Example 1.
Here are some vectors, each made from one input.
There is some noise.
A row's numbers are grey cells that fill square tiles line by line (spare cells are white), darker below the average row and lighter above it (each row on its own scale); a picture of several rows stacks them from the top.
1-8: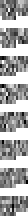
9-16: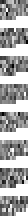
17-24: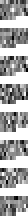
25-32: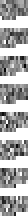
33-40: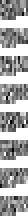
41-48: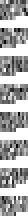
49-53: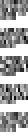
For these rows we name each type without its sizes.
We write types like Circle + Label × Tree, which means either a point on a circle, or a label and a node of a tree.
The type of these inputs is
List(Line).
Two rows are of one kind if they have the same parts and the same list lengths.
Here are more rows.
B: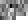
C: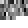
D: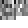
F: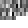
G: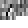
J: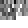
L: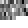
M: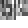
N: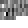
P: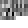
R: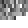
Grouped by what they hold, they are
B, D, J, M, R
C, L
F, G, N, P

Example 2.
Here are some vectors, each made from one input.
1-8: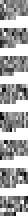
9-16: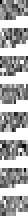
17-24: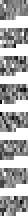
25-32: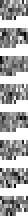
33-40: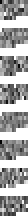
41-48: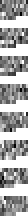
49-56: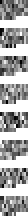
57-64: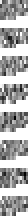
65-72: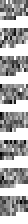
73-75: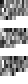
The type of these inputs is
Bool × Bool × Bool + Tree9 + Unit.
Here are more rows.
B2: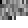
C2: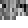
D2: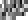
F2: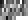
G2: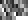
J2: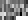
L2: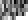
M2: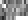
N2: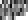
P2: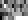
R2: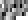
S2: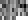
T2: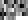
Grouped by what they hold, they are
B2, F2, G2, J2
C2, S2
D2, L2, M2, N2, P2, R2, T2

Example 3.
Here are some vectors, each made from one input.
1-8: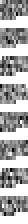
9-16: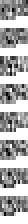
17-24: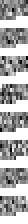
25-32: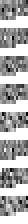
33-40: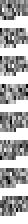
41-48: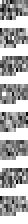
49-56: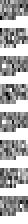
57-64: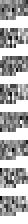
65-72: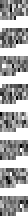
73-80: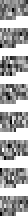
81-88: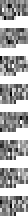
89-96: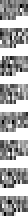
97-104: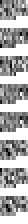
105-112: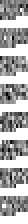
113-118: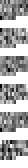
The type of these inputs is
Bool × Bool × Bool + Tree7 + Unit.
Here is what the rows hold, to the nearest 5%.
About 5% of them hold a fixed value. About 35% of them hold a node of a 7-node tree. The rest hold three true/false values.
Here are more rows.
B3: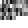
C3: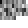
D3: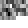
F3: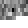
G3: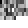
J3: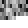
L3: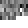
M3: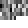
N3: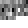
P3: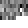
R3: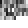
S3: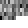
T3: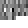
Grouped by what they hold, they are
B3, C3, D3, G3, M3, R3
F3, L3, N3, P3, S3, T3
J3

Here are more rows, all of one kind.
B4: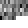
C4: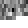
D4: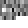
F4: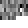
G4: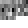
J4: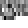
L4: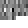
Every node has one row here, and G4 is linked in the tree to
C4 and L4.
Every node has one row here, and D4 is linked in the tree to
J4 and L4.
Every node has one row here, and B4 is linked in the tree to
F4 and L4.
